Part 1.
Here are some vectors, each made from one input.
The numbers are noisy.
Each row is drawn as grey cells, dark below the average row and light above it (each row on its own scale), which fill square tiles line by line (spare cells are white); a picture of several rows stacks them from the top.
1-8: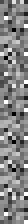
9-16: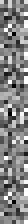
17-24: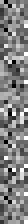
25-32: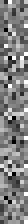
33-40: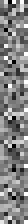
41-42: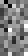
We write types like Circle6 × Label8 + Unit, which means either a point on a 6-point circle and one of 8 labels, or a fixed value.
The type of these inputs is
Bool × Bool × Bool + Unit.
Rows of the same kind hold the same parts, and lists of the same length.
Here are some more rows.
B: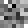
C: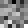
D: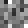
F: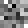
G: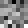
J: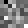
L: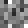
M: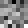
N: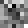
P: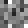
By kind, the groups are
B, D, F, J, L, N, P
C, G, M

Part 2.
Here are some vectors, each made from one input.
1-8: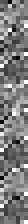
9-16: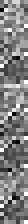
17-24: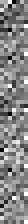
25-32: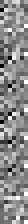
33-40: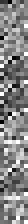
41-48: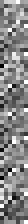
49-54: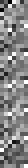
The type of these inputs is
Line11.
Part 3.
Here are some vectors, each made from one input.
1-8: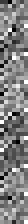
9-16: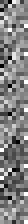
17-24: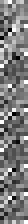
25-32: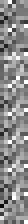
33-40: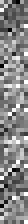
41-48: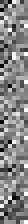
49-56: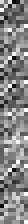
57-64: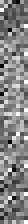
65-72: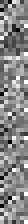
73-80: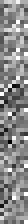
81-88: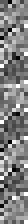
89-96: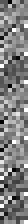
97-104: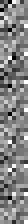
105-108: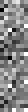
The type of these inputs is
Line11.
